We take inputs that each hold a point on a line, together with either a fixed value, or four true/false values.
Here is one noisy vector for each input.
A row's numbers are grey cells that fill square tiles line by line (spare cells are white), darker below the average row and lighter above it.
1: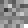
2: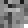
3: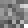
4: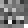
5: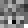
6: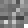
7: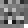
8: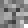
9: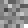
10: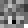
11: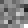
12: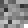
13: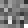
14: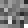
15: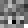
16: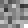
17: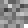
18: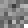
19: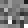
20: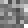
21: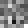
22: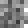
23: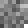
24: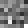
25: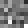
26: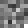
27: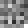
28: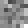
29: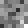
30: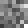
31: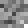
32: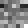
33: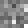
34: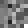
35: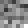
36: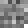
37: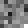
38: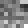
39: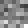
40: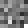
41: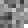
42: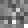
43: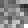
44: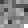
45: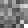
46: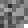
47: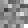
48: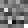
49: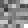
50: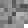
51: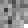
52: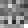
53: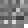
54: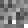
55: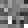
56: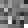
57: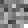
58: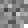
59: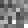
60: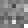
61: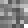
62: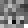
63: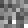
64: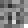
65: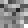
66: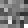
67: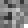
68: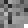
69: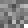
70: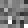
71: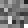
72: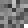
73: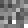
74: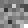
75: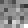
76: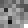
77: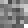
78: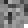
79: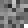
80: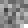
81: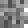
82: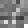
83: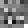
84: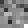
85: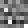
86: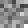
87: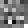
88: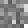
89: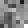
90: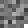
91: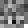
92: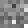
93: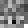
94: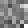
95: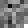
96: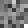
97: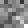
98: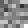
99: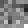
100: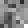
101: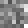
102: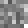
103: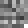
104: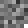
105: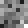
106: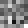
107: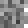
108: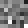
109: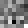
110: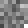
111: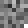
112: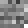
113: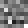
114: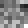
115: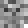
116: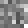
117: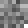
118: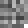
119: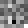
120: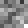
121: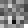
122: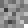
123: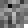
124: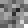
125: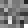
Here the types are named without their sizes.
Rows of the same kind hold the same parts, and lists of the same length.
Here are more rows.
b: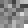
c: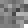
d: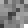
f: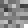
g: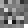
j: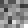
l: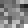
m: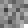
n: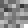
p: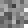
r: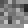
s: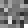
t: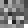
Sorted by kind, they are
b, c, d, f, j, l, m, n, p, r
g, s, t

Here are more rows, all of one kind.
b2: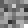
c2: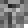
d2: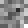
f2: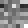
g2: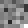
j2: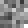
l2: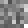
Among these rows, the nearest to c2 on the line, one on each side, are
j2 and l2.
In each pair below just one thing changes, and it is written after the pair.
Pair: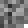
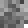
one of the four true/false values
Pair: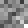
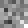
the place on the line
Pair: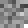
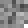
one of the four true/false values
